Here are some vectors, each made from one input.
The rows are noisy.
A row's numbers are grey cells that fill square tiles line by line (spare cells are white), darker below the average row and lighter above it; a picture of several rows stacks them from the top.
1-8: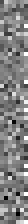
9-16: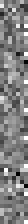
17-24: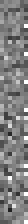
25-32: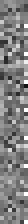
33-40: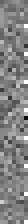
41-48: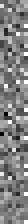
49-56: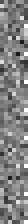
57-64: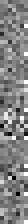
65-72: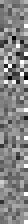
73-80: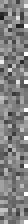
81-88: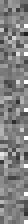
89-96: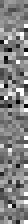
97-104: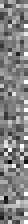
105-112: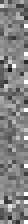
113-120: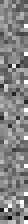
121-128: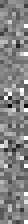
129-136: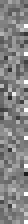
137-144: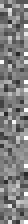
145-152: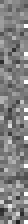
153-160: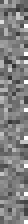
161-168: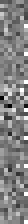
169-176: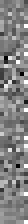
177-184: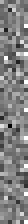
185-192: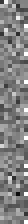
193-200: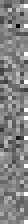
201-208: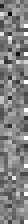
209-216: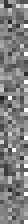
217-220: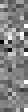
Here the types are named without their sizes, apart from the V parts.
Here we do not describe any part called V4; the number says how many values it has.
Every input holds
a list of items, each either a point on a line, or a true/false value and a value of V4.
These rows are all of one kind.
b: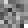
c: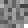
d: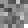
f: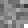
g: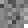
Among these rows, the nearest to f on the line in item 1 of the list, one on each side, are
c and g.
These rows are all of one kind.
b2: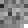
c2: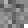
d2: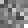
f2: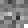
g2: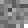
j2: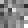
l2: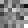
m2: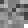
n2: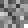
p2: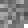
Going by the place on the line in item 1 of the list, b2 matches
j2 and n2.
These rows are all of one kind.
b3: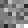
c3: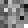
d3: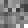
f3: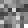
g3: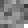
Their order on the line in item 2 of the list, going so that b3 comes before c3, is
b3, f3, d3, g3, c3.
